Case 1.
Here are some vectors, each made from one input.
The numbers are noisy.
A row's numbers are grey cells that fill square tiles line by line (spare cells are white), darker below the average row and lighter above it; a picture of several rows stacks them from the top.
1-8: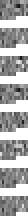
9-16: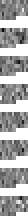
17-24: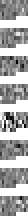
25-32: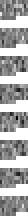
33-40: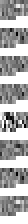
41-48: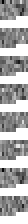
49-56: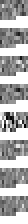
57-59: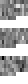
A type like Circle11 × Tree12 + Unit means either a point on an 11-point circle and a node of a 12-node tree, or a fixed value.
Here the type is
Bool × Label6 + Unit.
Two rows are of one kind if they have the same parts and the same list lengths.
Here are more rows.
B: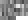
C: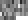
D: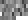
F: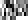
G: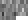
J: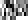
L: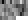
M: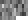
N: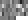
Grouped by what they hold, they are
B, C, D, G, L, M, N
F, J

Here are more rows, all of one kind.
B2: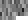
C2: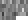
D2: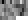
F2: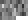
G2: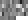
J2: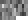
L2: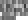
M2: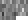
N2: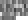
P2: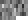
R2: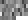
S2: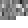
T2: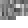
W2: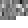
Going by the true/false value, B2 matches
D2, F2, J2 and P2.
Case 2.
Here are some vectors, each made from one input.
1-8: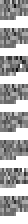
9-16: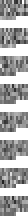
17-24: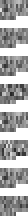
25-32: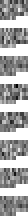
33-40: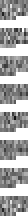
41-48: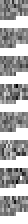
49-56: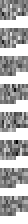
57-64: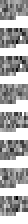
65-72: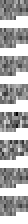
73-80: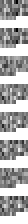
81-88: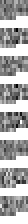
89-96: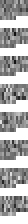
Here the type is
Circle8 + Tree8.
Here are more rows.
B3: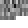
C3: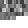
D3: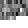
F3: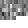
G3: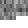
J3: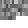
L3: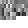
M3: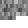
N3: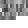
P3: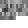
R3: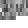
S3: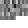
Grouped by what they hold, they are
B3, G3, J3, M3, N3, P3, R3, S3
C3, D3, F3, L3

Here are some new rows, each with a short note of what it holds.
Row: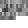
a node of an 8-node tree
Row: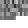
a node of an 8-node tree
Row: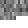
a node of an 8-node tree
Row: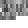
a node of an 8-node tree
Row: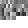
a point on an 8-point circle
